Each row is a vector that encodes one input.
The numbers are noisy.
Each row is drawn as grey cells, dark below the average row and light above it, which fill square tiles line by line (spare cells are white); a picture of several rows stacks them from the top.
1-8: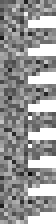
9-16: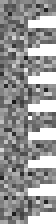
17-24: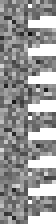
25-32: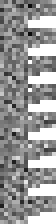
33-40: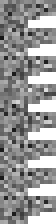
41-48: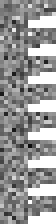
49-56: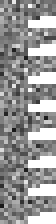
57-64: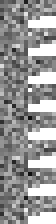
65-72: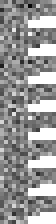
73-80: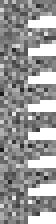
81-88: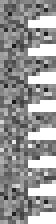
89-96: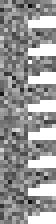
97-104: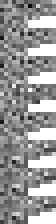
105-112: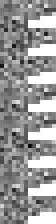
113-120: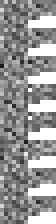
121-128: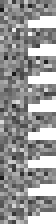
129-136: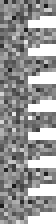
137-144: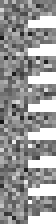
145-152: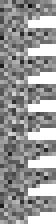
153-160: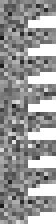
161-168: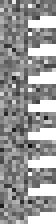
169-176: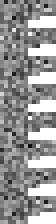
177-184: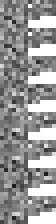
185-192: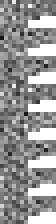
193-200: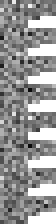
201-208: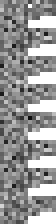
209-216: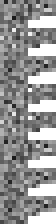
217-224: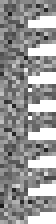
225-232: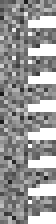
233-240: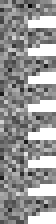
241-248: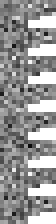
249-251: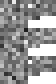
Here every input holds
either a point on a 5-point circle, or one of 5 labels.
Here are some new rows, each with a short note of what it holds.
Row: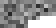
a point on a 5-point circle
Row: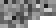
one of 5 labels
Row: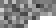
a point on a 5-point circle
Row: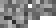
a point on a 5-point circle
